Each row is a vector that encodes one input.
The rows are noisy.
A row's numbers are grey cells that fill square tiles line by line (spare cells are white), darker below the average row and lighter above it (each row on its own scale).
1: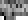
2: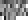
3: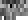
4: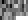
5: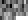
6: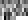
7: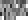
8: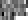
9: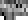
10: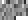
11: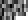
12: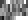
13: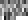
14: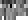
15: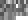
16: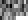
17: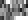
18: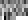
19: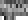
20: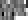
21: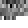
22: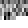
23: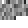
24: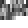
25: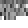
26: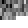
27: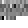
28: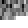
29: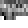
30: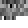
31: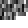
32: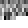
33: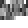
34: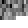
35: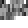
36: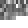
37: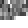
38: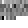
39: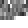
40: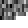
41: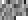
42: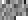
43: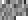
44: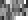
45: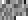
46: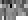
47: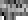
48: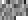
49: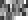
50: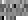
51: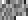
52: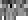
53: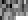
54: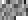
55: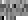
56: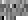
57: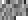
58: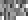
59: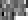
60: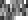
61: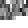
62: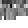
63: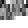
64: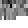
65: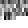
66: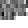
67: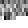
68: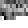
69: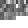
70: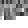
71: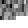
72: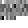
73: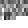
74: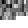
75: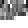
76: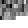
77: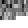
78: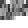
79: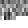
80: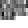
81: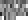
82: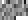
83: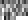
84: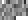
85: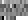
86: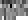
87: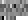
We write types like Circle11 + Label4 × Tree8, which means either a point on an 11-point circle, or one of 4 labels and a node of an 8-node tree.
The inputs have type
Bool × (Circle6 + Unit).
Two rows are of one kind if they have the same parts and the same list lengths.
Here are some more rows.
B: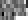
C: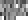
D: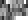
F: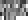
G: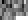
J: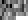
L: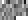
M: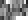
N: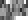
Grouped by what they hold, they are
B, C, D, F, G, J, M, N
L

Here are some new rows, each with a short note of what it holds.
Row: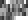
a point on a 6-point circle and a true/false value
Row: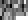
a point on a 6-point circle and a true/false value
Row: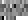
a true/false value
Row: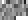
a true/false value
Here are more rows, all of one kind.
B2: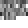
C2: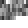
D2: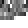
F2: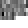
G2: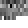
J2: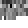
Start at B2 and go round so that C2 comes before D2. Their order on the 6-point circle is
B2, C2, D2, F2, G2, J2.
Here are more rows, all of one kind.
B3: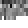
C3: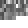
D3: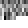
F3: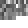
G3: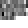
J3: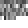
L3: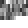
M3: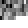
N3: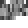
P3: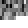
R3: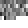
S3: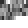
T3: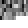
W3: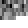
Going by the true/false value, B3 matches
D3, J3 and R3.
